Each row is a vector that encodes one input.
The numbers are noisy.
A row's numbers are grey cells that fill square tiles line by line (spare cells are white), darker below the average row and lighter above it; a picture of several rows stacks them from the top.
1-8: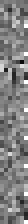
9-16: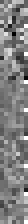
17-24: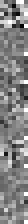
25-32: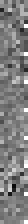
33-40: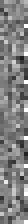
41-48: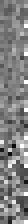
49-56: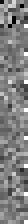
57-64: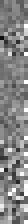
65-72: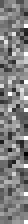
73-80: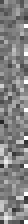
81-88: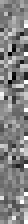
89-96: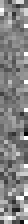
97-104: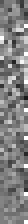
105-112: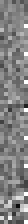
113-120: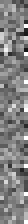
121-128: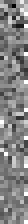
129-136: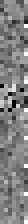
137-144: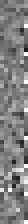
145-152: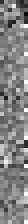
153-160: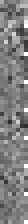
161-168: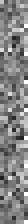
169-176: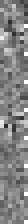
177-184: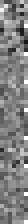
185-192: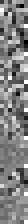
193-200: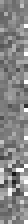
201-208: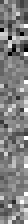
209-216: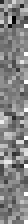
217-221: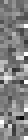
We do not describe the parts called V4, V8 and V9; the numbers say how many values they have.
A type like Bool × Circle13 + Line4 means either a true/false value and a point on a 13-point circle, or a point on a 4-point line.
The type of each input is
(Bool × V8 + V4) × Line6 × V9 + Label5.
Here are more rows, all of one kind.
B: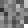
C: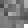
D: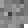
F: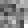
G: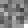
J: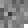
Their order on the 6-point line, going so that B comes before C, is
F, B, C, G, J, D.
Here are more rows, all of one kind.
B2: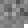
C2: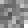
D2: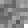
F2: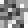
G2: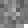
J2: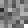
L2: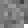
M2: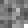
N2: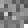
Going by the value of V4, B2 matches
D2, J2 and N2.
